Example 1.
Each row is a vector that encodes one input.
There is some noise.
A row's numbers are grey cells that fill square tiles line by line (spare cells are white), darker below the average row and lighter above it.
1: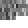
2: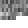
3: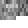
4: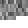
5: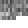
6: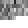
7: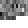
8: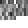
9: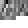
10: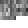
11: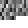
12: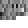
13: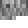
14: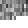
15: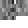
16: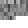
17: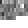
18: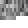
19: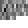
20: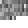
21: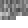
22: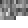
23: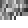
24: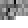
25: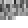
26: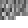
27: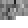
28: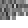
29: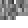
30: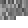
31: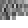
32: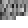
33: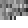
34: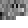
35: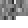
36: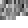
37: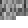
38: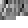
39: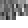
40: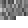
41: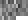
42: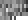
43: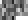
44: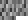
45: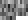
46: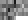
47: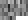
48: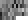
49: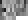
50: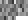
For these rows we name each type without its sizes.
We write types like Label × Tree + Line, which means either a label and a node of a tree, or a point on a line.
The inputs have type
Tree.
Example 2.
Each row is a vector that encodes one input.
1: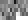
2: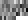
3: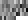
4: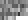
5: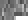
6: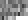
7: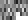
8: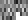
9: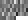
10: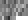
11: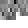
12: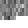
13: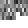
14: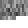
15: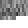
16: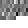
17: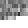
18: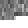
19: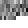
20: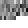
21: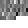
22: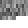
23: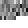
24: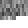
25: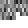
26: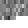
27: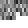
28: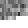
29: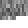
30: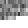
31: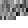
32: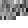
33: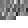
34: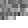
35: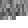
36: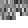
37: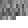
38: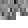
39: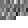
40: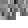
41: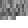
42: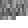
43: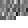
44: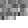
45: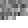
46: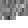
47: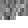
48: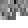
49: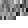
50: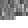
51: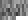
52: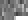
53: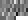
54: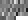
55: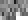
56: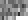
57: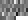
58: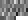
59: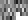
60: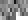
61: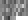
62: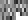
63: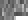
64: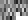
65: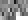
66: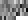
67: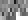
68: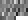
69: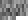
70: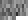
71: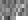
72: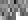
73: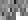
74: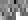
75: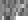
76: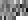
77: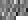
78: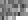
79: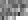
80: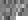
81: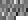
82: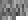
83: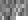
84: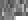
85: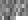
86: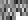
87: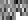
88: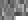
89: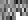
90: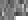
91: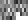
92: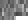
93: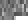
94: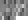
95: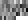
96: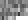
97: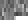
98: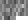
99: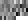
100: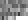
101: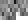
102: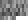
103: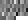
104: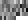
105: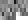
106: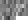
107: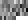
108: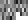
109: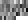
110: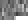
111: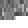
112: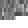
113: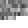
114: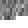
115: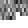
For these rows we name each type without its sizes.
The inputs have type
Line.
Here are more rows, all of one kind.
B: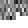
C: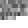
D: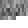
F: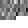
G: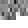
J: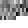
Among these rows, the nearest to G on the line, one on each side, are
B and C.
